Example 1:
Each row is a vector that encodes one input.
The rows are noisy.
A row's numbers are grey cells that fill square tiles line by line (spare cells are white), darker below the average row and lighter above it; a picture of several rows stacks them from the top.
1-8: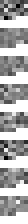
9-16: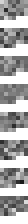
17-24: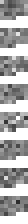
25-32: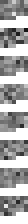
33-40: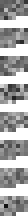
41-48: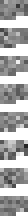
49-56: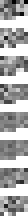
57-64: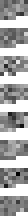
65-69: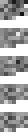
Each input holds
a point on a 5-point line, together with either a fixed value, or three true/false values.
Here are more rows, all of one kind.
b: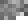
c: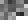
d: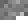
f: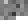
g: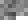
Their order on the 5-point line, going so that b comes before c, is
g, f, b, d, c.
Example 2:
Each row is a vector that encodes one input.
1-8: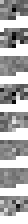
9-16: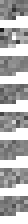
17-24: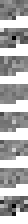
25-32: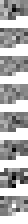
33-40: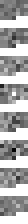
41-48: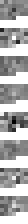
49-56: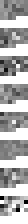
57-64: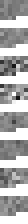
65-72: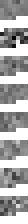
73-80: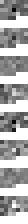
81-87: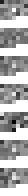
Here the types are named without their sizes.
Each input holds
a point on a line, together with either a fixed value, or four true/false values.
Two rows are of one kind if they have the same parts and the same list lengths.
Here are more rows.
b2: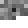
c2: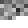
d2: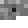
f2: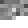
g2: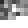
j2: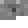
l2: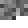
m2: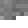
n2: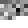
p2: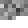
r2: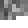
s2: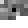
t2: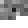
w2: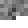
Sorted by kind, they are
b2, d2, g2, j2, l2, m2, p2, r2, w2
c2, f2, n2, s2, t2

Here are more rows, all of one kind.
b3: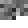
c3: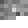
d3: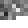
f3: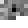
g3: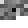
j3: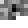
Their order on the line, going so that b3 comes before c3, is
j3, b3, f3, c3, d3, g3.
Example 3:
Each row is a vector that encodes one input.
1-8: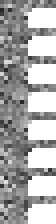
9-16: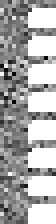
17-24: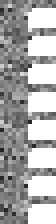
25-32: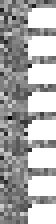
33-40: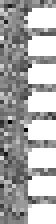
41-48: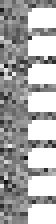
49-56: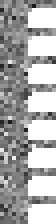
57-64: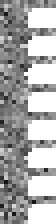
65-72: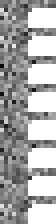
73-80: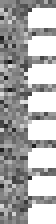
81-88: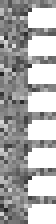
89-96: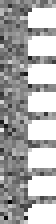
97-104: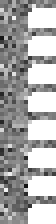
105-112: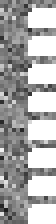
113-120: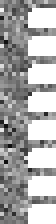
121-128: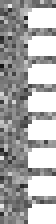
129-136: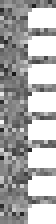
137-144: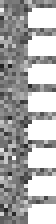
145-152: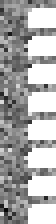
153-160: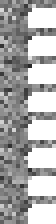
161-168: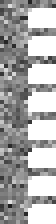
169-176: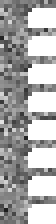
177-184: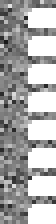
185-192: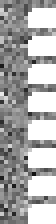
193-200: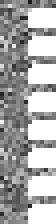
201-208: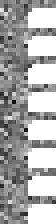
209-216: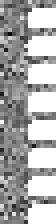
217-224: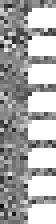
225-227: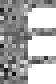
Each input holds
a point on a 6-point circle and a true/false value.
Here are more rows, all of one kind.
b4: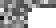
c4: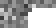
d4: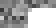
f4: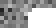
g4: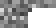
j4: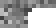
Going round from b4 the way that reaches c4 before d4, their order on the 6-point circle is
b4, g4, c4, d4, j4, f4.
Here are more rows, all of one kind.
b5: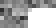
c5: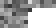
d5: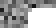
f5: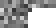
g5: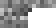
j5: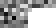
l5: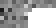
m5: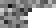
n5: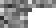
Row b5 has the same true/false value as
d5, j5 and l5.
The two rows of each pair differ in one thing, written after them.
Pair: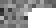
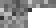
the true/false value
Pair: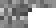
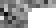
the true/false value
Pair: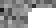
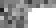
the place on the 6-point circle
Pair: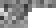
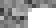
the true/false value
